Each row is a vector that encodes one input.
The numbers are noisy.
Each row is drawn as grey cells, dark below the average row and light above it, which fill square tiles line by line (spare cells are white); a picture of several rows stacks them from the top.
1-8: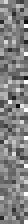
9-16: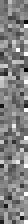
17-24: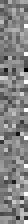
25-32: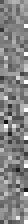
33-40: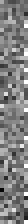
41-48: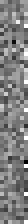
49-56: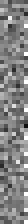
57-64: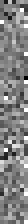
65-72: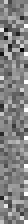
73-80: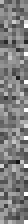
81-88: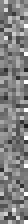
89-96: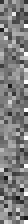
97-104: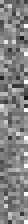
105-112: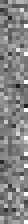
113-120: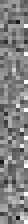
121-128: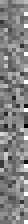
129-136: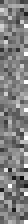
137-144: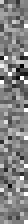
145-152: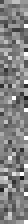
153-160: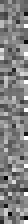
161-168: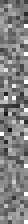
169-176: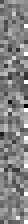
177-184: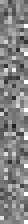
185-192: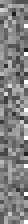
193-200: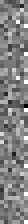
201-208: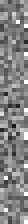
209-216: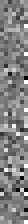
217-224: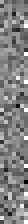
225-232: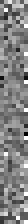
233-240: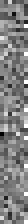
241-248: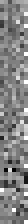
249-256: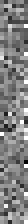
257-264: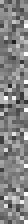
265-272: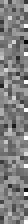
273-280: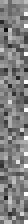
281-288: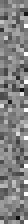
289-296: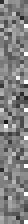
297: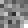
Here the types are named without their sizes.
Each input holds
four true/false values, together with either a fixed value, or a node of a tree.
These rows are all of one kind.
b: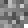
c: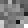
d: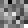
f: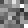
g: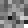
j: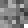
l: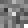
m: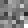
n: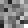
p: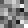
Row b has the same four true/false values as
f, g, m and p.
